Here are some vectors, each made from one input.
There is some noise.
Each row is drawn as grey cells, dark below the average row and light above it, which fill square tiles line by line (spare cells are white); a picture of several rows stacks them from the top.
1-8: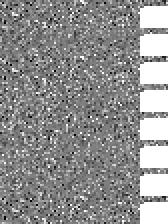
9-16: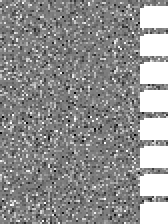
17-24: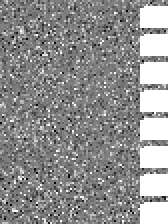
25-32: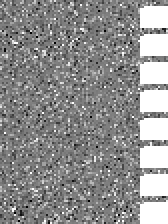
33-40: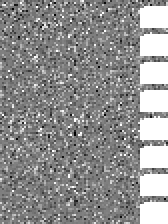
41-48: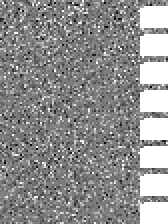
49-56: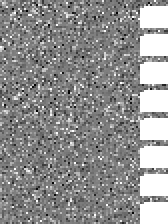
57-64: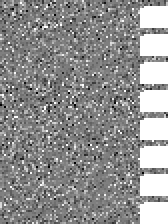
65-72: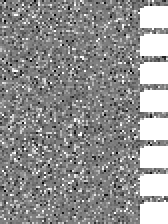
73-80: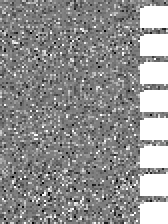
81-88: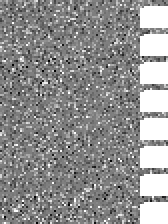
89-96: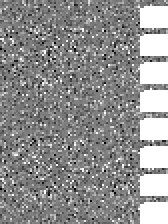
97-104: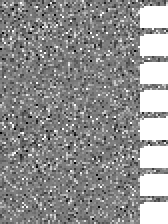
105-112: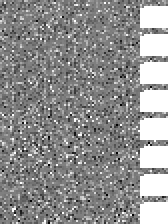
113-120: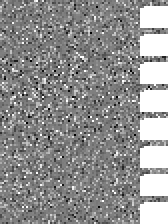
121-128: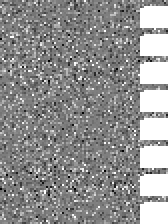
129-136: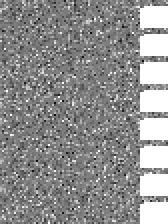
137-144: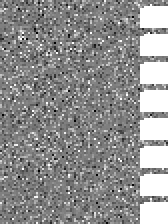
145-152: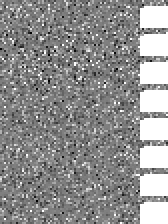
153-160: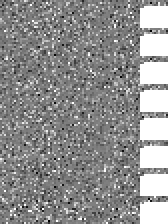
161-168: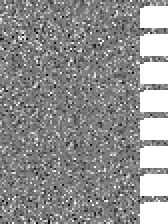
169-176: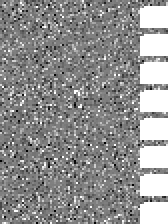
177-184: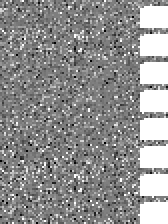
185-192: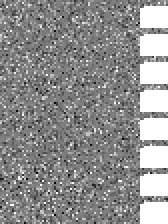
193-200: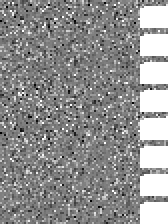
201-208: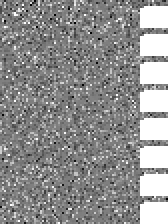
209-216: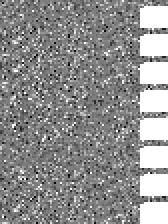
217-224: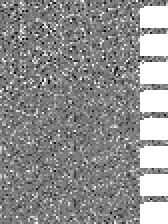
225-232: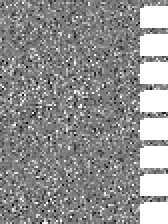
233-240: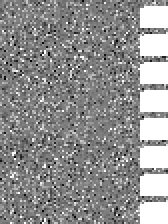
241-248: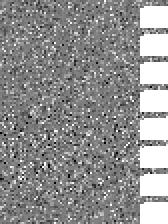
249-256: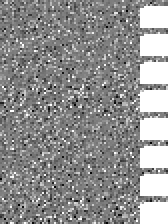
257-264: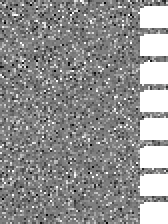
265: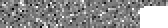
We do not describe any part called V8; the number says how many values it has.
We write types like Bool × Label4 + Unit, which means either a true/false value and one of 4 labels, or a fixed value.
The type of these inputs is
Bool × (Circle18 + V8).
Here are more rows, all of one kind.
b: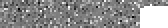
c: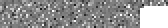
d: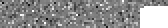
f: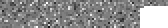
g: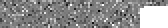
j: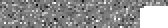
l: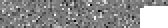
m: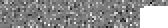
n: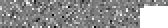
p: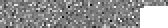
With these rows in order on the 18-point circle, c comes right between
b and l.
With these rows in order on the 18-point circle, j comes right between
b and d.
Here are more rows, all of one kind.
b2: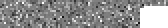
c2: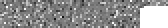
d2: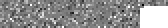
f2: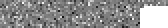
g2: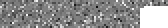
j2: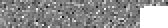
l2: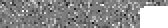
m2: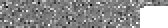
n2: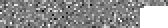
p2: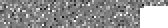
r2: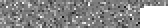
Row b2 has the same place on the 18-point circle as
f2 and r2.
